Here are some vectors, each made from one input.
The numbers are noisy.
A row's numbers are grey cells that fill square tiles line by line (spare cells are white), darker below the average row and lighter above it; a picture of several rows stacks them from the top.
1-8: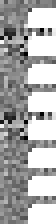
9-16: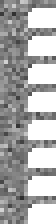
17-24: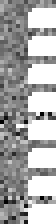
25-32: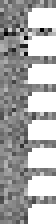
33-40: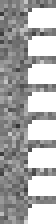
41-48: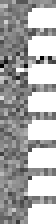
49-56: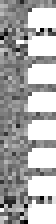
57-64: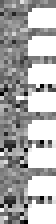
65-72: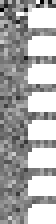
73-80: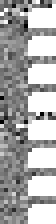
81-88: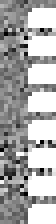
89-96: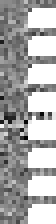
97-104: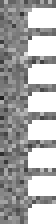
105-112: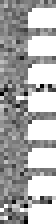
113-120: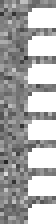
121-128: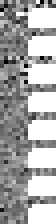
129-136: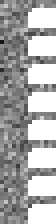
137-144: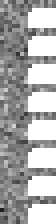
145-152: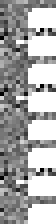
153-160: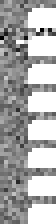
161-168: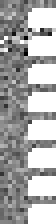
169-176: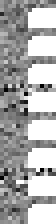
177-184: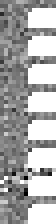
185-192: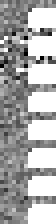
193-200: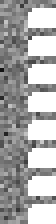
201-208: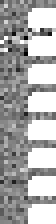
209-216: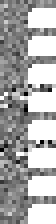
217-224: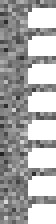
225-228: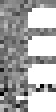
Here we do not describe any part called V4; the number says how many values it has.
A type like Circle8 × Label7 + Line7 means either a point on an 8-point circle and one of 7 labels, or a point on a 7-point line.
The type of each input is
Bool × Circle6 × (Line6 + Line8) + V4.
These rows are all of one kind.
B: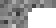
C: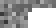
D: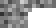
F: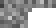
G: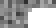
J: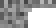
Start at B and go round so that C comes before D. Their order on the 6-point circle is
B, C, F, D, J, G.
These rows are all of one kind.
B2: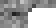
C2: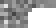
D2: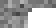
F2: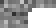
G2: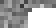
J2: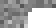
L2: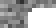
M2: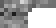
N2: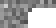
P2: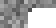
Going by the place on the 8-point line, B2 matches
D2, F2, G2 and M2.
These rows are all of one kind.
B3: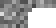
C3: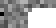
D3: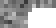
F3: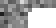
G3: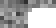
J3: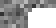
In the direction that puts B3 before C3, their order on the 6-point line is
B3, J3, C3, F3, D3, G3.
